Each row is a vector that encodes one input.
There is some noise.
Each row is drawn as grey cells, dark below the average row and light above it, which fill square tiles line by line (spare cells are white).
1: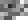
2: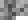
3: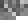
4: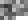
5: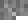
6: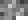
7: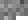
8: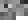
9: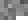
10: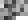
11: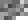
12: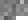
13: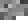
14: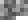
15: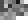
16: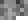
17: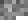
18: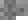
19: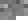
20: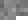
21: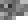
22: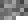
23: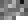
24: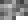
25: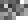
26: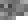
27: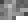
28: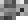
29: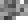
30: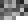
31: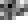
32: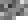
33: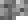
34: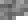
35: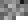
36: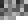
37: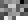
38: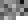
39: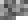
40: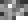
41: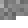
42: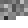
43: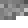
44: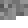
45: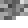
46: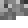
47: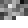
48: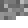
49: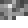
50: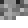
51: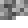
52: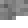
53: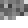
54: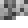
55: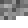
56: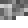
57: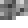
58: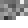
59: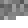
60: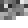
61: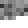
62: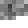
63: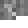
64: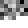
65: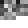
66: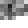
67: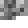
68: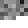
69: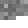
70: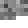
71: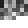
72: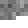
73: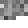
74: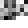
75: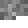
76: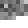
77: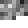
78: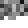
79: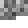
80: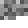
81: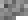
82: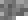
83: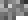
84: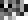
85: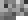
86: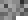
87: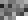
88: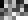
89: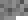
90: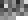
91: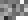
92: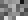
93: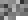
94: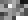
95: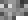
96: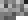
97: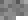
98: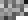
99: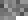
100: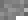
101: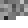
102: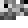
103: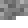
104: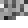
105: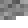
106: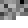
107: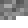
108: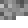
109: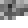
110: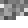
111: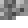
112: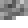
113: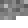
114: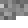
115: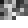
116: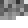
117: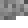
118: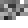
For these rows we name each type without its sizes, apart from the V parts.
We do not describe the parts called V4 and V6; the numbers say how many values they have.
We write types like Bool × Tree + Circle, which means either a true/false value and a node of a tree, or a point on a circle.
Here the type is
Bool × Line × V4 × V6.
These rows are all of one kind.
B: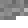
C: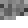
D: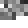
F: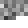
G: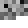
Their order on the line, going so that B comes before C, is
B, D, G, C, F.
